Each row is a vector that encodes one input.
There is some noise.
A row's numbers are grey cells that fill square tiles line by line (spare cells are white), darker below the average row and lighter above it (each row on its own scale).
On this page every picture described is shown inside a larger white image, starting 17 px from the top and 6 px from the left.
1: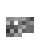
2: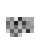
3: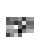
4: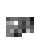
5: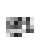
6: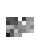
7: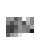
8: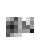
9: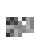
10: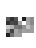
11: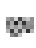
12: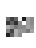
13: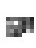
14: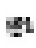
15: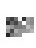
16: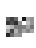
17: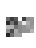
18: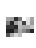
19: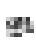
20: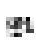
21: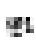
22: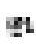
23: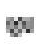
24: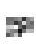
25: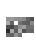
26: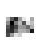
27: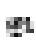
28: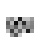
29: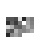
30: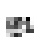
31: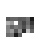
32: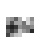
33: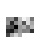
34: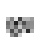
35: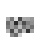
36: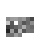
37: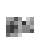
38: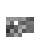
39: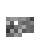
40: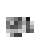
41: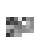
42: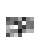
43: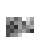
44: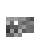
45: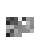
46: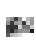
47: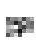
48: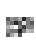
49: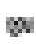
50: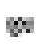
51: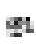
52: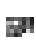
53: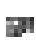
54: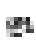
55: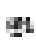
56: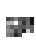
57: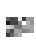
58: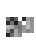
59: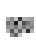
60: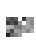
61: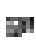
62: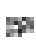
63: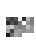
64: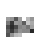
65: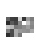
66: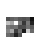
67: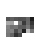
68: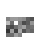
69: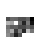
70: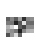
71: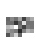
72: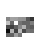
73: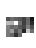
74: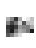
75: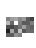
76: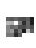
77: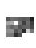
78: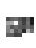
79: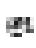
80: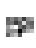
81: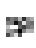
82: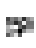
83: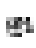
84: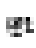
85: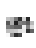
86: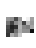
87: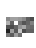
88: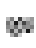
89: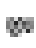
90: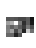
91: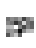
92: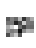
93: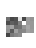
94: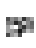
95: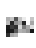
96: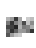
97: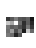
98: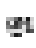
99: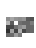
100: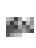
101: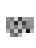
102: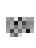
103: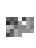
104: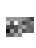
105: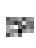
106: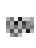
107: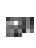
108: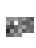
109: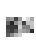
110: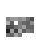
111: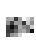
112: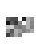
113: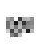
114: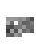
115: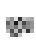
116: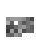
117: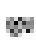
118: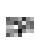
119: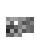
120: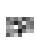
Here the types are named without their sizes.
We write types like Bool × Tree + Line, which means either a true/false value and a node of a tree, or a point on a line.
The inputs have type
Tree.
